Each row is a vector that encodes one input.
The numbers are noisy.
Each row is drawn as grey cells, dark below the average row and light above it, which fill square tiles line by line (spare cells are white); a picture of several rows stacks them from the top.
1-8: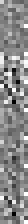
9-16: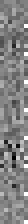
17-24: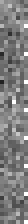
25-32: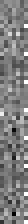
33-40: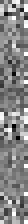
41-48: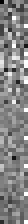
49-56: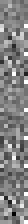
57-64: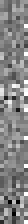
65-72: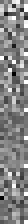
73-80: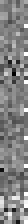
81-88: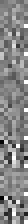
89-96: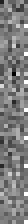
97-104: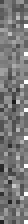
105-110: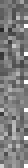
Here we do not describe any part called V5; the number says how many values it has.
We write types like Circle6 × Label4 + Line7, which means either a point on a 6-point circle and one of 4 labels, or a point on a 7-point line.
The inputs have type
List2(Bool × V5).
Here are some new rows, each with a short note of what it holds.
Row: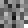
a list of one item
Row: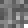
a list of one item
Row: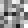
the empty list
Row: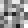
the empty list
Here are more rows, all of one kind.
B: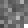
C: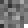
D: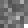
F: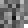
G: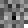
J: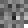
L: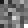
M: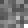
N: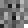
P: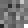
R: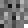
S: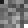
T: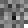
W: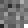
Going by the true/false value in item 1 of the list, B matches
D, F and M.
